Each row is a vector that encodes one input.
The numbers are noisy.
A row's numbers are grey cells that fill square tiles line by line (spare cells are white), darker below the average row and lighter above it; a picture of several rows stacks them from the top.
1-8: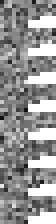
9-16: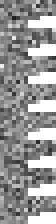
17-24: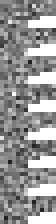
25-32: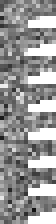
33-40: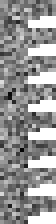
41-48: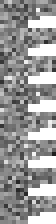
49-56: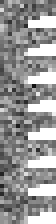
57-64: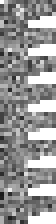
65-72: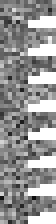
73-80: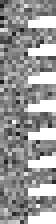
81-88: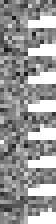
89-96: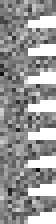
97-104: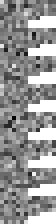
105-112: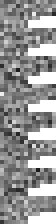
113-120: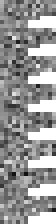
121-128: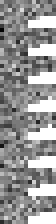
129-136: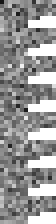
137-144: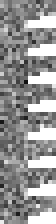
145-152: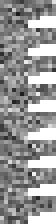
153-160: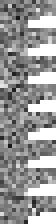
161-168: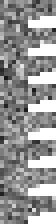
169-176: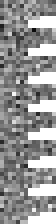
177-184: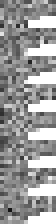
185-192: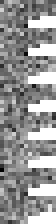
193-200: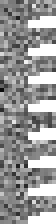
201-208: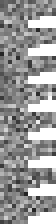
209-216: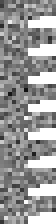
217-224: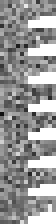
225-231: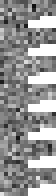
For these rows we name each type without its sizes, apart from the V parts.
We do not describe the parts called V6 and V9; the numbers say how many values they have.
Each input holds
a point on a circle, together with either a node of a tree, or a value of V6 and a value of V9.
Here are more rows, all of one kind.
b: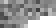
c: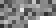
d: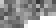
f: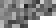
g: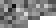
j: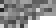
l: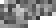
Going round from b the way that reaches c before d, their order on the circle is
b, c, j, f, l, g, d.
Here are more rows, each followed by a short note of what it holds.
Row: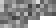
a point on a circle and a node of a tree
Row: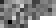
a point on a circle, a value of V6 and a value of V9
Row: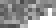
a point on a circle and a node of a tree
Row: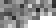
a point on a circle and a node of a tree
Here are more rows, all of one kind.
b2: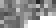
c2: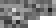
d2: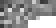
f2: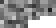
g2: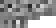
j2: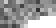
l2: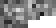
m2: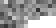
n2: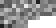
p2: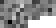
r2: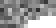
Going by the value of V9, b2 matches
j2, m2 and p2.
